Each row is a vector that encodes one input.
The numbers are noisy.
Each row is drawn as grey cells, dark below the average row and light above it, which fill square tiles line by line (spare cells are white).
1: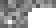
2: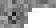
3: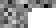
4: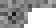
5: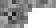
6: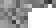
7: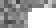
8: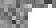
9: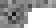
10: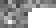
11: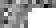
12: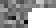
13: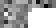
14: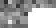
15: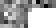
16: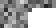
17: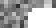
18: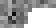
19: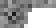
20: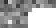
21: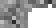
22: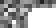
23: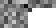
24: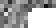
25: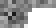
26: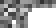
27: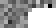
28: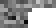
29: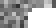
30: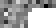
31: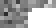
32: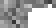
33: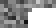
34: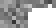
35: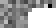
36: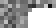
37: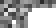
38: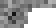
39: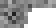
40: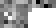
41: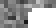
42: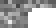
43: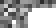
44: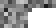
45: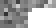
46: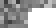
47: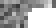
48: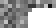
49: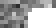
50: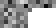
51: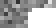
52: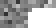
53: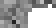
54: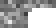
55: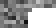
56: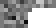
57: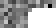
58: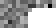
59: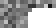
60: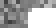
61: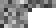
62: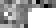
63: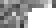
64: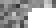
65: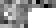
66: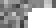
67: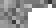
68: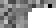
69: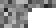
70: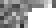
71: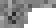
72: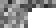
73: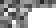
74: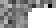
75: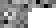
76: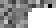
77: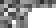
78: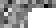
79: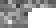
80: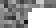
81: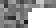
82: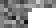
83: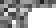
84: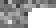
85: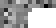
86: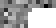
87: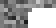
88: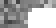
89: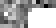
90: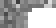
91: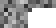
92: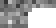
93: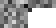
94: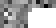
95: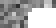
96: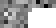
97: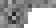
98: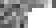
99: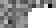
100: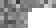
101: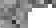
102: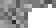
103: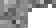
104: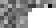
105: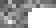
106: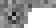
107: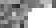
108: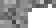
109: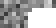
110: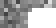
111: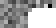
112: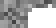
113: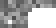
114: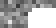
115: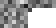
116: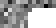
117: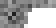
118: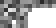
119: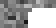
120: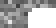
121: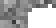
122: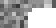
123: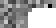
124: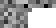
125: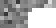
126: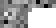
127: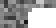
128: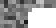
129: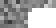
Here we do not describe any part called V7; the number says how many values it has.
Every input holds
either a fixed value, or a point on each of two 6-point lines, or three true/false values and a value of V7.
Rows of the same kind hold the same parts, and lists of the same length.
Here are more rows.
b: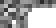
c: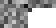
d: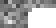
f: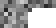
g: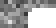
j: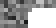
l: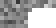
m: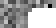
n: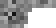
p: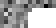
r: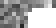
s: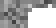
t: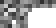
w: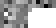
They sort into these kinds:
b, t
c, f, p, w
d, g, j, l, m, n, r, s

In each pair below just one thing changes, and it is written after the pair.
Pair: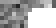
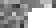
one of the three true/false values
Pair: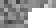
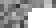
the value of V7
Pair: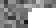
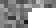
one of the three true/false values
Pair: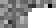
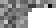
one of the three true/false values
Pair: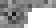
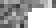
the value of V7
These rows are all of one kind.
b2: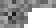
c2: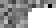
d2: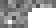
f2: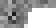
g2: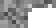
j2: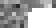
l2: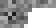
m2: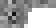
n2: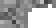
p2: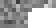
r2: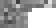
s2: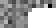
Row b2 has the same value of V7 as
f2, l2 and m2.
